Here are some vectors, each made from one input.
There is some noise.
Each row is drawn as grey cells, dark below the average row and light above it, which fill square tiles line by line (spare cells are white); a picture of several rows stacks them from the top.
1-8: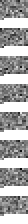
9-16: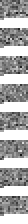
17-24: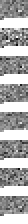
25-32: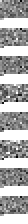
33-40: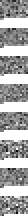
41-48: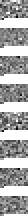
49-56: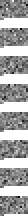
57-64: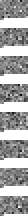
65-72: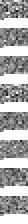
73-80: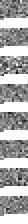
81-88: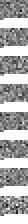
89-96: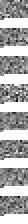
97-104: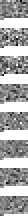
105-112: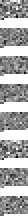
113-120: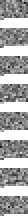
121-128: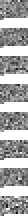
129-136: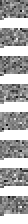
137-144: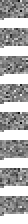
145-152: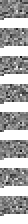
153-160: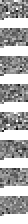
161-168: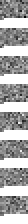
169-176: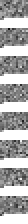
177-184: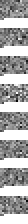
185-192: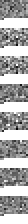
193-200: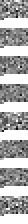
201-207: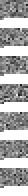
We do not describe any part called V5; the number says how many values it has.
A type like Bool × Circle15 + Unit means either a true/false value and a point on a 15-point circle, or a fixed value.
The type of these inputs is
(Line6 + V5) × List3(Line7).
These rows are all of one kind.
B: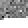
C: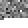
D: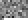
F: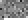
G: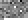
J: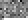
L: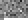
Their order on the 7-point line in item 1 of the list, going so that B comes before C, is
J, G, L, F, B, D, C.
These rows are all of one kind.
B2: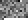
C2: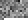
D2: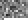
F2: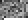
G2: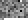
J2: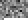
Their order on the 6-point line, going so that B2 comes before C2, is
F2, B2, G2, J2, C2, D2.
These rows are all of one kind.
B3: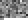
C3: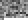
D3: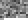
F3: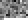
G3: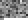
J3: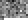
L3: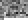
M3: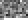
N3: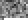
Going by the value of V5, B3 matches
D3, F3 and G3.
